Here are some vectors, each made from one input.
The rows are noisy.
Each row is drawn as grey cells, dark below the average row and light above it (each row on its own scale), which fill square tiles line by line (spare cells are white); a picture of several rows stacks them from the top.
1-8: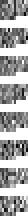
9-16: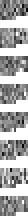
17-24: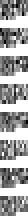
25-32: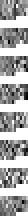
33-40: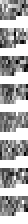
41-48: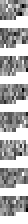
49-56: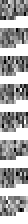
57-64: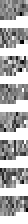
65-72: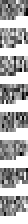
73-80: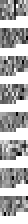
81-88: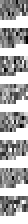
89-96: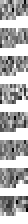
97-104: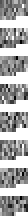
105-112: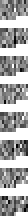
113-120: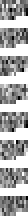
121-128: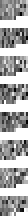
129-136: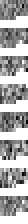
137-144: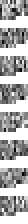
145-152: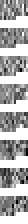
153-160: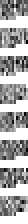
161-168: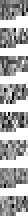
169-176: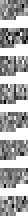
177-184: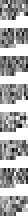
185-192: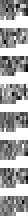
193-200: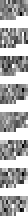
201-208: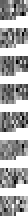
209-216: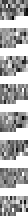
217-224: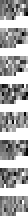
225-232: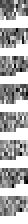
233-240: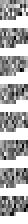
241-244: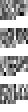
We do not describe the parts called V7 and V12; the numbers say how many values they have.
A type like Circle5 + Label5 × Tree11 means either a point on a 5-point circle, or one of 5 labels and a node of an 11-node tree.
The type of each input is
(Tree9 + (Tree10 + Unit) × V12) × V7.
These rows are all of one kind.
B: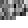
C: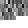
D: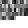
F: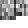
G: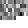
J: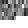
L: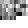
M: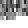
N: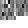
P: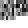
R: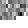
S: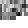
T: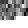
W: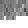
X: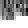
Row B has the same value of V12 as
J, N, P and R.
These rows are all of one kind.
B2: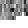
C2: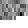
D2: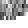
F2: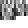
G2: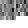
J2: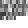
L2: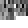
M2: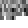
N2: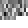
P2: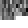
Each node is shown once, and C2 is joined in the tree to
B2, M2 and N2.
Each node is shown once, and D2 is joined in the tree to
J2 and N2.
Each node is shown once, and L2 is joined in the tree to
F2.
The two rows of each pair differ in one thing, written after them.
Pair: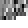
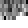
the node of the tree
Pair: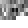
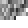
the value of V7
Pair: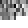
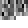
the value of V7
